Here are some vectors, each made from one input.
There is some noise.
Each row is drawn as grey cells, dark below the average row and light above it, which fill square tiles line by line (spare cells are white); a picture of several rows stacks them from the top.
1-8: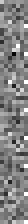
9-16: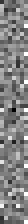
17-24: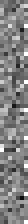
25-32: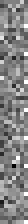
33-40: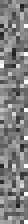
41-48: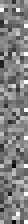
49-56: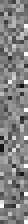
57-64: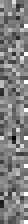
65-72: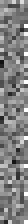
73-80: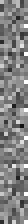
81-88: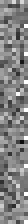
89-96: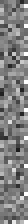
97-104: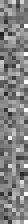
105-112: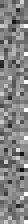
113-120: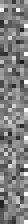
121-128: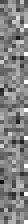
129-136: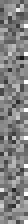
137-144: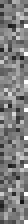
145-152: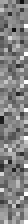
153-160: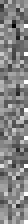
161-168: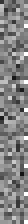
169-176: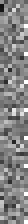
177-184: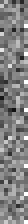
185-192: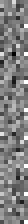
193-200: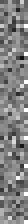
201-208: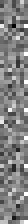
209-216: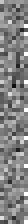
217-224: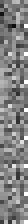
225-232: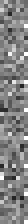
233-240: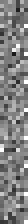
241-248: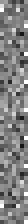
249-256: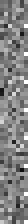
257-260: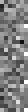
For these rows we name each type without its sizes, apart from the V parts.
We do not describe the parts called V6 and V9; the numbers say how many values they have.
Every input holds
either two labels, or a value of V6 and a value of V9.
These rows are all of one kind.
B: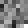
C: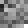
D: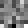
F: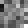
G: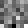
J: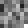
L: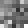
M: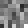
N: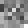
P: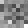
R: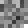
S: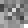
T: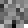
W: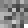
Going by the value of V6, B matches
D, G, L and T.
